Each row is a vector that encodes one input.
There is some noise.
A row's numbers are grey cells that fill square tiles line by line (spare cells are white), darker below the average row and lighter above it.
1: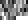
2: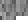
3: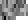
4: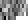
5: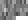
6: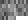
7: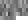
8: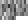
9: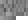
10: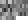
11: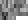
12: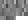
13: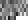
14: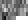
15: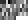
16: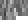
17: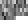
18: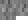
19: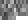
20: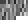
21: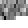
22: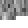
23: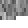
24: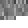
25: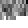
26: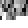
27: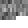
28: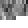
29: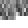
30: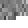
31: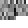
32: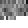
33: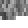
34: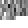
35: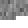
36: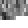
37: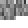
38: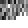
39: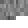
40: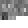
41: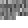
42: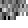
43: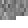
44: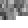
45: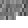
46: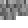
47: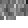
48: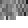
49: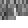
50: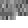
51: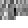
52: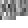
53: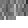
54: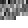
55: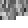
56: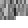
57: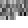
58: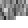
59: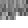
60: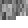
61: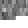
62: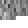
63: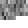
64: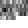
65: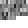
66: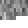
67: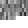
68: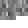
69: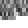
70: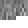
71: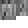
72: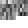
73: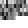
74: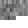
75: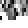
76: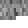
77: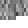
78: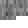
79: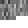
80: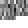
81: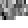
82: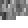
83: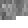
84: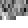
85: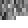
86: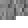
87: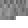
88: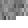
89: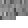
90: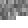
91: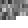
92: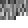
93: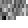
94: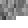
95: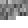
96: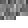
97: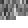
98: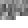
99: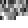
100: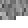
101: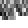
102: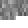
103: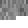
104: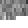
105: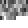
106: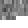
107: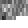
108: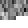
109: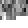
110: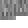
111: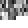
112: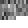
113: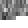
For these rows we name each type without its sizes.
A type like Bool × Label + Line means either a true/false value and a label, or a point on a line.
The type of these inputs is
Bool × (Circle + Unit).
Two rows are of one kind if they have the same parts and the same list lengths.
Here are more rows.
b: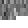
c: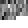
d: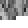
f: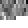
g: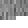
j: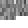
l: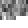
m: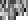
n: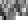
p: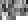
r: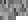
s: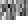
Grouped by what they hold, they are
b, c, d, f, g, j, l, m, r, s
n, p

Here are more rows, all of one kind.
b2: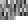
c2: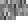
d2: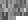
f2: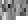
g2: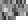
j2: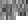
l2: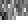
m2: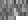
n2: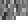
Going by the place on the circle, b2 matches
d2 and m2.
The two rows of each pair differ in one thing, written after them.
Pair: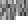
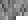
the true/false value
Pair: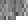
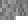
the true/false value
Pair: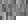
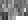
the true/false value
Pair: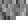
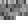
the true/false value
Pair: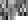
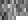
the place on the circle
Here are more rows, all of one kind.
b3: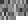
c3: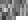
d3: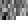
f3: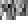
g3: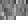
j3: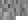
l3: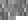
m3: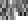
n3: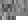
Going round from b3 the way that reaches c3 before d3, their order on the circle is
b3, m3, j3, l3, g3, c3, d3, f3, n3.
